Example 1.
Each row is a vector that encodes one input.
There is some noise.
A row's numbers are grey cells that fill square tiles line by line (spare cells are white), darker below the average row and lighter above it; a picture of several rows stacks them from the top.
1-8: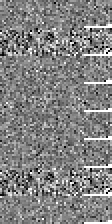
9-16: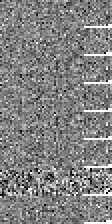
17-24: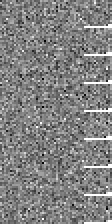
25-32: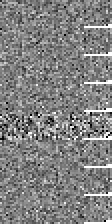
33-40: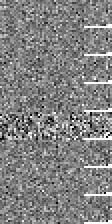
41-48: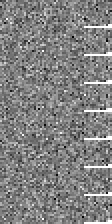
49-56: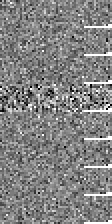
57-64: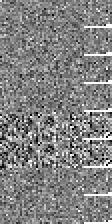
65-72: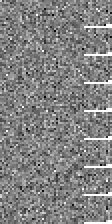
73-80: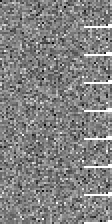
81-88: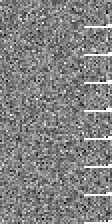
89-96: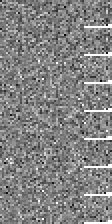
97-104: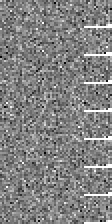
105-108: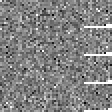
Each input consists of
either a point on a 10-point circle and a true/false value, or a fixed value.
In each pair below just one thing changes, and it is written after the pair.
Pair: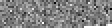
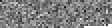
the true/false value
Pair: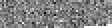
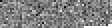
the true/false value
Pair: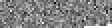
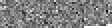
the place on the 10-point circle
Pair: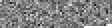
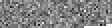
the place on the 10-point circle
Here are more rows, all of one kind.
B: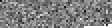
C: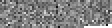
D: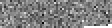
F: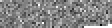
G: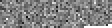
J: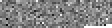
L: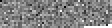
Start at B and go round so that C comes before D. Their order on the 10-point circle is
B, C, F, G, J, D, L.
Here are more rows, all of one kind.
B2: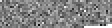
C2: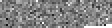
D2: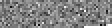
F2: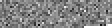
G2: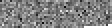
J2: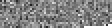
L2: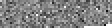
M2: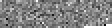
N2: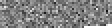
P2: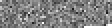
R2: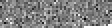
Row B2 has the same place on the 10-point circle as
D2 and F2.
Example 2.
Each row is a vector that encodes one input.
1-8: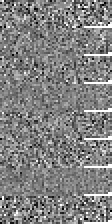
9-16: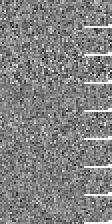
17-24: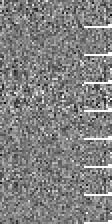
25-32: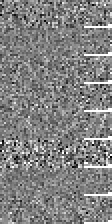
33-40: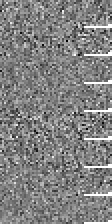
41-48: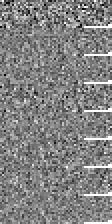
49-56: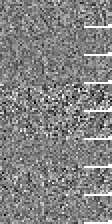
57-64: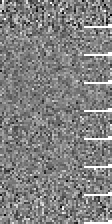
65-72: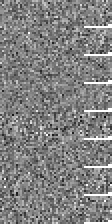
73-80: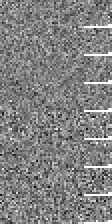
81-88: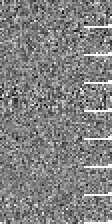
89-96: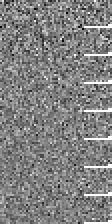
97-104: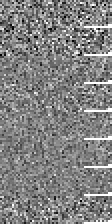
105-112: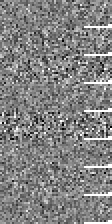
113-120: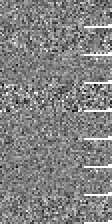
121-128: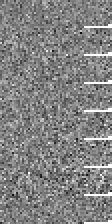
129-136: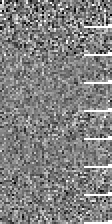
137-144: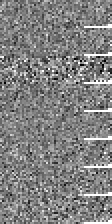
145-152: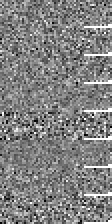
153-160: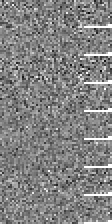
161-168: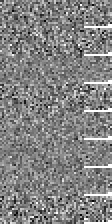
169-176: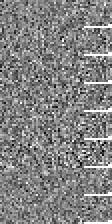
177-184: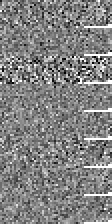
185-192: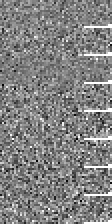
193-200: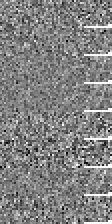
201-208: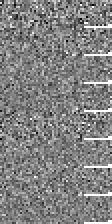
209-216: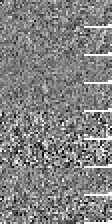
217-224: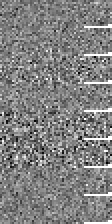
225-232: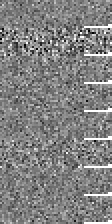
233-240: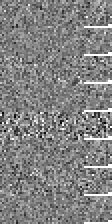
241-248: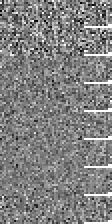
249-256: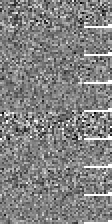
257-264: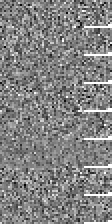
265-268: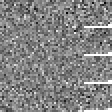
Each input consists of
either one of 6 labels, or a point on a 10-point line.
